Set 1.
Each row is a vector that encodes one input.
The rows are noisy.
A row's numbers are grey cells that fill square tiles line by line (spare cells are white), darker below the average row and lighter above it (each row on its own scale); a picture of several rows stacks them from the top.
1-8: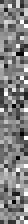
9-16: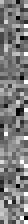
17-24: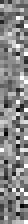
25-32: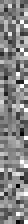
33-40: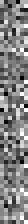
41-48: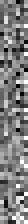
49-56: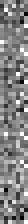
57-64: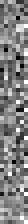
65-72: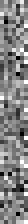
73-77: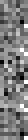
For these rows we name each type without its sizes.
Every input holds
three true/false values.
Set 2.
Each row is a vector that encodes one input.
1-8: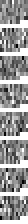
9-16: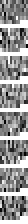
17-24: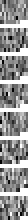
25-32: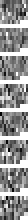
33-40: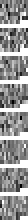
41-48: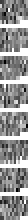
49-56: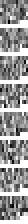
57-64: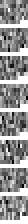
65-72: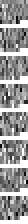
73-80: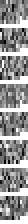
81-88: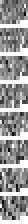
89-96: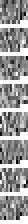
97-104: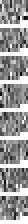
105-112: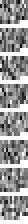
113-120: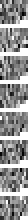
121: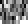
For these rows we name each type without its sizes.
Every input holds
five true/false values.
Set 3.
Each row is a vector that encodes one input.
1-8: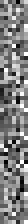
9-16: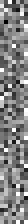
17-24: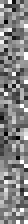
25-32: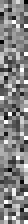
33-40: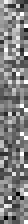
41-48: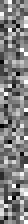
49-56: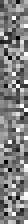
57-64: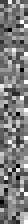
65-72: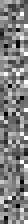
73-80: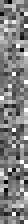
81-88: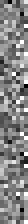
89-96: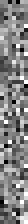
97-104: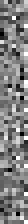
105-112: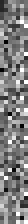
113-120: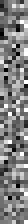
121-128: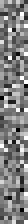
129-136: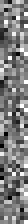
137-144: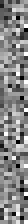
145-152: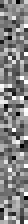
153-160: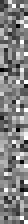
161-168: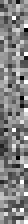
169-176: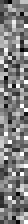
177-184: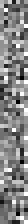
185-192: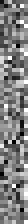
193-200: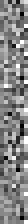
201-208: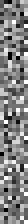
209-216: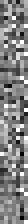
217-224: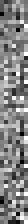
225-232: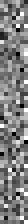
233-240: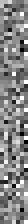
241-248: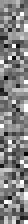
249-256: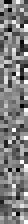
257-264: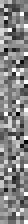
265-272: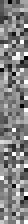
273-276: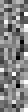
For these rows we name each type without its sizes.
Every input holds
a point on a circle.
